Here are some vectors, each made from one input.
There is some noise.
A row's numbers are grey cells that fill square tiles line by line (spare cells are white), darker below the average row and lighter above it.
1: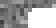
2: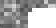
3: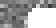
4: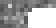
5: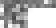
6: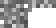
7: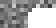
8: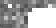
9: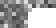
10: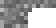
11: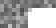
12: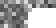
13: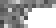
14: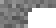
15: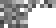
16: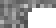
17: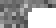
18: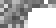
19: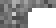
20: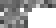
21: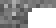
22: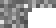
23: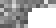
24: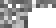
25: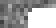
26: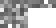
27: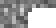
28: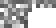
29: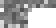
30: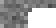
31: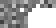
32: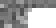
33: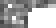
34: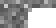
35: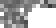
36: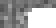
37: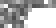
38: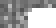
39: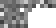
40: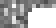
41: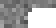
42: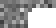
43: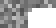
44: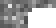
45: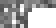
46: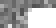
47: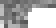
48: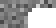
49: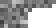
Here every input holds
a point on a 5-point line.
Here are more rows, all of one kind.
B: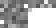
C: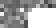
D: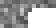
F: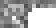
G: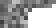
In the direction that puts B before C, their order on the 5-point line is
B, D, F, C, G.
